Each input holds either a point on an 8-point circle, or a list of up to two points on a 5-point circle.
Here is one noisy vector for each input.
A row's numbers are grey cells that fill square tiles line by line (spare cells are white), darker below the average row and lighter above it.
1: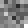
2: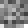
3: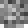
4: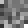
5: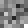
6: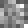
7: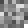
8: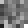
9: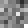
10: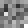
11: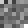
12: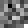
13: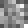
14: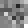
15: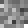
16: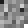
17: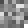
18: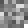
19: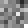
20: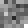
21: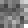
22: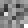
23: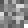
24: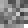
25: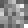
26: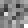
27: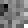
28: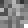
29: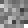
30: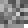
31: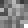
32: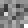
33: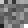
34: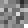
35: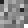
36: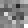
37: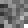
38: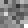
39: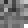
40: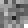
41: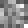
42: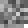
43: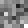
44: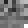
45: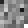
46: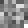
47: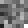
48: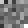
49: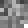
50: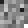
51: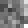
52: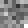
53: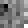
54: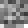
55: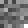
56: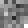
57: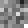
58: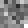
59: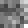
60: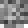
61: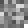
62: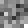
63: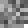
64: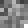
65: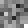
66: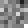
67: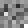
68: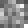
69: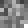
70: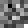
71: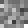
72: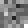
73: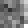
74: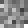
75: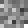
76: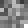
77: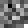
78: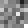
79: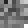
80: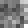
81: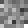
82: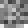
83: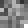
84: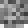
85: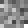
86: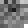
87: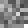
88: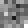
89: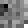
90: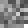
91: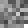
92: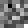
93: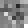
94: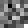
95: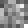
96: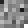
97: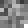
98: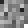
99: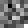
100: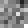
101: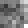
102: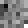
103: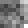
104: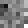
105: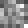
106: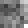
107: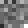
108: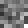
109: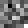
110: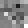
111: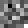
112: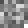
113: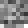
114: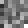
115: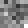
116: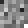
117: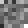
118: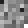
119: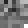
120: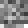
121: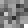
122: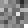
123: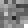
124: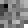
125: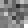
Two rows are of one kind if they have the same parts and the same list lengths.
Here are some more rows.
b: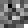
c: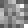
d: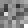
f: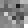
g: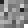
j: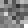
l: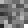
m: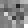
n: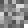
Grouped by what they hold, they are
b
c, g, n
d, f, j, m
l

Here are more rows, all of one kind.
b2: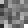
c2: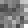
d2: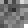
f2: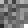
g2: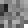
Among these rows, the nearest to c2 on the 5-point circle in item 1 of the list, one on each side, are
d2 and g2.
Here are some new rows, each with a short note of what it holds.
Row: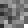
a list of two items
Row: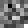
the empty list
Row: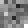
a list of one item
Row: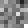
a point on an 8-point circle
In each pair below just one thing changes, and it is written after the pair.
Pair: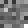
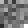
the place on the 5-point circle in item 2 of the list
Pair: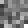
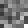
the place on the 5-point circle in item 2 of the list
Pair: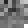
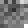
the place on the 5-point circle in item 2 of the list
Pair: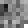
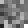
the place on the 5-point circle in item 1 of the list
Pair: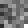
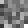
the place on the 5-point circle in item 2 of the list
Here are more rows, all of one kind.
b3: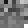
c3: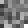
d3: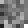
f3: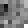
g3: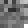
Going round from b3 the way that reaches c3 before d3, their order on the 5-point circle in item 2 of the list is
b3, c3, d3, f3, g3.
